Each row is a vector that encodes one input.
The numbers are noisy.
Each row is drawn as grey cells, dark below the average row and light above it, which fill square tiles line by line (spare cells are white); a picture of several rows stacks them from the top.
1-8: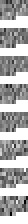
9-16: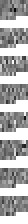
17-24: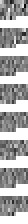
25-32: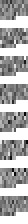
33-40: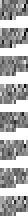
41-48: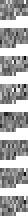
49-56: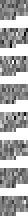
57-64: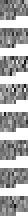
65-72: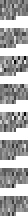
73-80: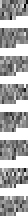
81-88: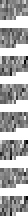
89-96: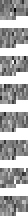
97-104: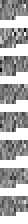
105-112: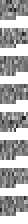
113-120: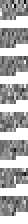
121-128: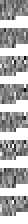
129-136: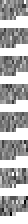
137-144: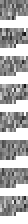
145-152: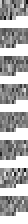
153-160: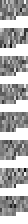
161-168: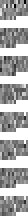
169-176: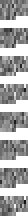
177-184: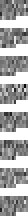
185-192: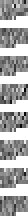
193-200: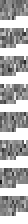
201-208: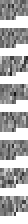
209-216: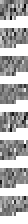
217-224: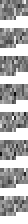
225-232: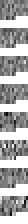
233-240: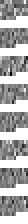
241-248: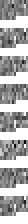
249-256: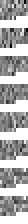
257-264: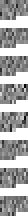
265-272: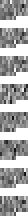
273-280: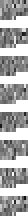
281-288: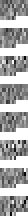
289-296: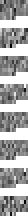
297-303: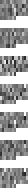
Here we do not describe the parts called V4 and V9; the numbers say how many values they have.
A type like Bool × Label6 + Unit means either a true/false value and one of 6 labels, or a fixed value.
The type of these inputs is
(Bool × Bool × Bool + Unit) × (Line8 + V9) × V4.
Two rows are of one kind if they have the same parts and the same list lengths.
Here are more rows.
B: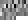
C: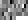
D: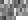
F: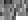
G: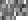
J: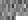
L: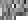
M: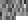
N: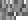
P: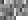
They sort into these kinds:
B, F, G, N
C
D, J, M, P
L

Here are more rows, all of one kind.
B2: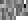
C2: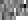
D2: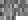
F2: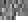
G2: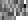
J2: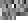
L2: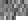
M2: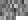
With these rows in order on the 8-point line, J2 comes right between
B2 and C2.
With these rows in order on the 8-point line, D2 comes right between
F2 and G2.
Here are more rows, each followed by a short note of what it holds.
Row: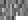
a point on an 8-point line and a value of V4
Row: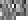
a point on an 8-point line and a value of V4
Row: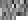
a point on an 8-point line and a value of V4
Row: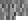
a value of V4 and a value of V9
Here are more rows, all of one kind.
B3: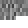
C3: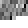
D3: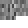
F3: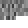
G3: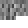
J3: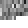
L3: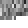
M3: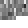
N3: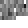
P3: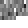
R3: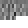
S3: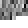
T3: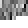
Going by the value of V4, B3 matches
D3, F3, G3 and R3.
